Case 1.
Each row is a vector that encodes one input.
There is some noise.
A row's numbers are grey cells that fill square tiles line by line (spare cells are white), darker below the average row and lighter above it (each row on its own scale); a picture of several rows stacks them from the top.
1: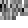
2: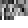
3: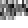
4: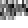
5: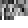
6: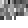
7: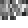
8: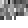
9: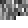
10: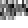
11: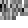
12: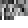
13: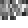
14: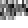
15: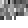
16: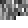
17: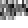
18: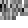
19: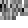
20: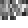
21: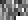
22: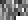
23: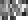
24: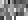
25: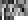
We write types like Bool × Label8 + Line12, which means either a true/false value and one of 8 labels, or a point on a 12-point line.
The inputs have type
Label6.
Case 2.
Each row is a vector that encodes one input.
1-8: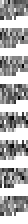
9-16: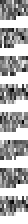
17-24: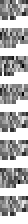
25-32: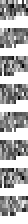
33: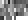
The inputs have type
Label6.
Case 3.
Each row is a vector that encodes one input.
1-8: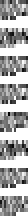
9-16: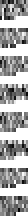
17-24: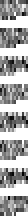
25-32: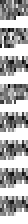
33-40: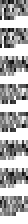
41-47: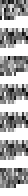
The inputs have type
Label6.
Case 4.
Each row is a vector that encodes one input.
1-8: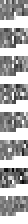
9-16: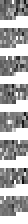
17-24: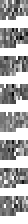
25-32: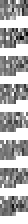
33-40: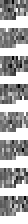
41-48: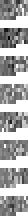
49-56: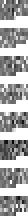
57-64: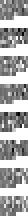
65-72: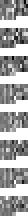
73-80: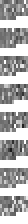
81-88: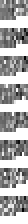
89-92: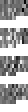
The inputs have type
Tree9.
